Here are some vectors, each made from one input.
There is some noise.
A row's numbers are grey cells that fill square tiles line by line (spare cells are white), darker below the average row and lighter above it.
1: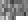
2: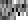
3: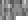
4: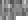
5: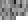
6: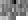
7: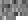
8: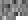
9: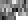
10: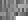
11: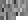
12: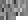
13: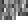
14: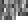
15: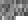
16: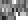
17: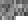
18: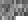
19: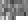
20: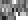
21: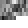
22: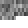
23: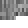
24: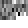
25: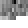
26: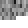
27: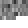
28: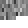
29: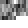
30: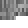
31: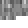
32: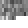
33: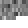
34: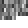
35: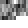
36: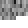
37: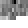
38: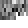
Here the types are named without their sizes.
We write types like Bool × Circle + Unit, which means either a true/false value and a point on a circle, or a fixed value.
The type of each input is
Bool × Bool × Bool + Line × Line + Unit.
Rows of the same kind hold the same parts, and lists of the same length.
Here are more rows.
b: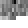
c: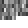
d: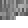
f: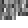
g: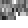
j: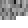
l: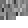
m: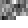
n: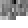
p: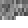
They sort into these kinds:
b, d, j, l, n, p
c, f
g, m

